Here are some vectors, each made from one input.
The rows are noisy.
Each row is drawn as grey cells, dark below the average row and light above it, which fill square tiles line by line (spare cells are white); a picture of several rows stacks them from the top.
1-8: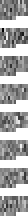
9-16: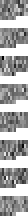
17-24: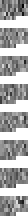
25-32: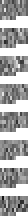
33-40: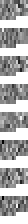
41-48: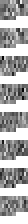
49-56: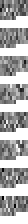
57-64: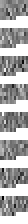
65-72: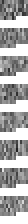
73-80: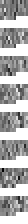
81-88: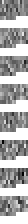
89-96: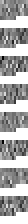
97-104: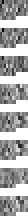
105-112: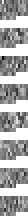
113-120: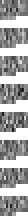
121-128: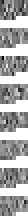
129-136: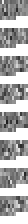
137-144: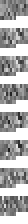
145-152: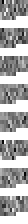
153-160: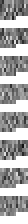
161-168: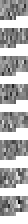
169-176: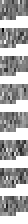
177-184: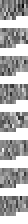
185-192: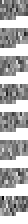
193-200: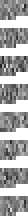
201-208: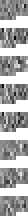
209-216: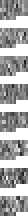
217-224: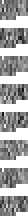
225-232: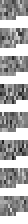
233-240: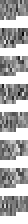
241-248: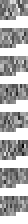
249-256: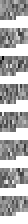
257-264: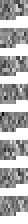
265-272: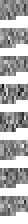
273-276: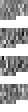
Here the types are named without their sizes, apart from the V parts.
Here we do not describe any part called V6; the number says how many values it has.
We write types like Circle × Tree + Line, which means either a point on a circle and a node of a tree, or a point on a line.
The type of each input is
Bool × Label + Line + V6.
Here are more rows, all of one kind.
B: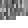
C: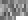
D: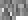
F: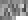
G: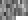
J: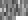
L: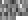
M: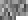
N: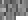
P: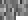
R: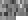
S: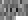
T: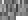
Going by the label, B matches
C, F, G and J.
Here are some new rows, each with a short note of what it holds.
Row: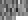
a label and a true/false value
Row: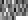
a value of V6
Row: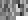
a point on a line
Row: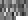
a value of V6
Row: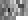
a point on a line
